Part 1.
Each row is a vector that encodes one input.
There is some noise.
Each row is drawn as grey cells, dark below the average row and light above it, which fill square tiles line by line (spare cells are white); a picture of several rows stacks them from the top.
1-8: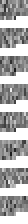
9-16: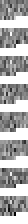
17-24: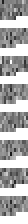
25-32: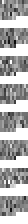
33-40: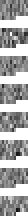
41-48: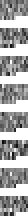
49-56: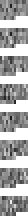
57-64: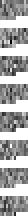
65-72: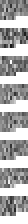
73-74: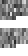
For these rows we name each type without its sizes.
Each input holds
a list of points on a line.
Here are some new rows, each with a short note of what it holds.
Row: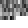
the empty list
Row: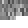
a list of one item
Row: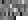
a list of two items
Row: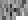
a list of two items
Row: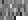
a list of two items
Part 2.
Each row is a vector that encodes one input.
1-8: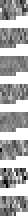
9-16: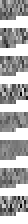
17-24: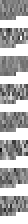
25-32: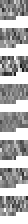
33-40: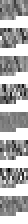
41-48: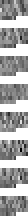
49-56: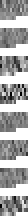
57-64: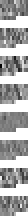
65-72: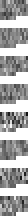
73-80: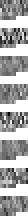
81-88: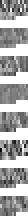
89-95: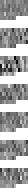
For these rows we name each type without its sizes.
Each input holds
a node of a tree and a true/false value.
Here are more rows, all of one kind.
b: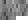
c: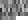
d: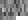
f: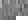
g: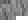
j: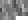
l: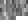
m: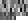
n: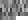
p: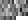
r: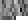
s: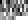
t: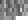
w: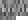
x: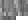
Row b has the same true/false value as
f, j, r and x.
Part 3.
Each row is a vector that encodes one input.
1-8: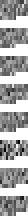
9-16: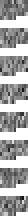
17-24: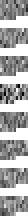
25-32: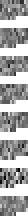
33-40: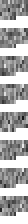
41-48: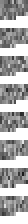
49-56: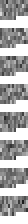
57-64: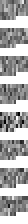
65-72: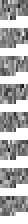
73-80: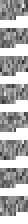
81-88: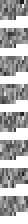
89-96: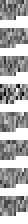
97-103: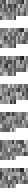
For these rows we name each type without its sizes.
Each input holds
a list of points on a line.
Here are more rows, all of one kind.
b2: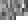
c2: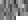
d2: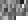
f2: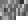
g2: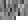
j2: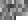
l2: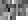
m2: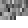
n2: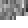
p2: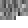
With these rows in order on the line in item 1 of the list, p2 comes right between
c2 and g2.
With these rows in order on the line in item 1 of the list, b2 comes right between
j2 and n2.
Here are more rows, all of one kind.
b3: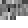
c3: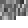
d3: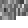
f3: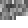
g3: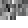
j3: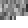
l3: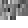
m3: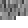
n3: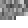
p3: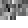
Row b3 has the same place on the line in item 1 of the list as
g3, l3 and p3.
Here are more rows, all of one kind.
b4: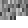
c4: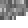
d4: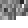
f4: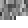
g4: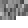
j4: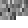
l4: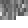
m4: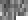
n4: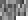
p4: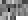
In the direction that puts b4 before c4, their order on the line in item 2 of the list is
b4, g4, d4, j4, l4, m4, c4, n4, p4, f4.
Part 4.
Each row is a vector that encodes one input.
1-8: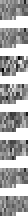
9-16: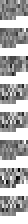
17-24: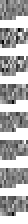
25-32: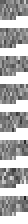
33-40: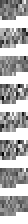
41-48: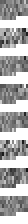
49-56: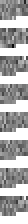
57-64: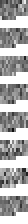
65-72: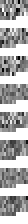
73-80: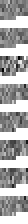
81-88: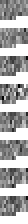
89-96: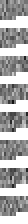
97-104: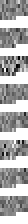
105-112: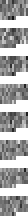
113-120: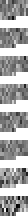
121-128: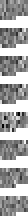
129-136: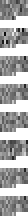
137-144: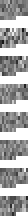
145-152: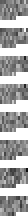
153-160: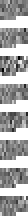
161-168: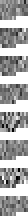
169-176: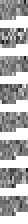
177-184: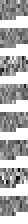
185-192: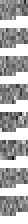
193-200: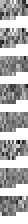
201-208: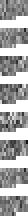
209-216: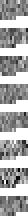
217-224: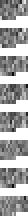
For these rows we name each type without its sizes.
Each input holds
a point on a line and a true/false value.
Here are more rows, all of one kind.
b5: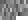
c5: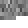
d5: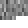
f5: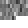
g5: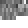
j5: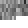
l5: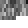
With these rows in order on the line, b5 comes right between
d5 and g5.
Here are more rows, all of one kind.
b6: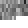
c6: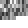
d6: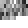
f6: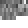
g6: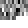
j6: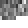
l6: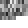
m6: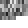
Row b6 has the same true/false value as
f6 and j6.
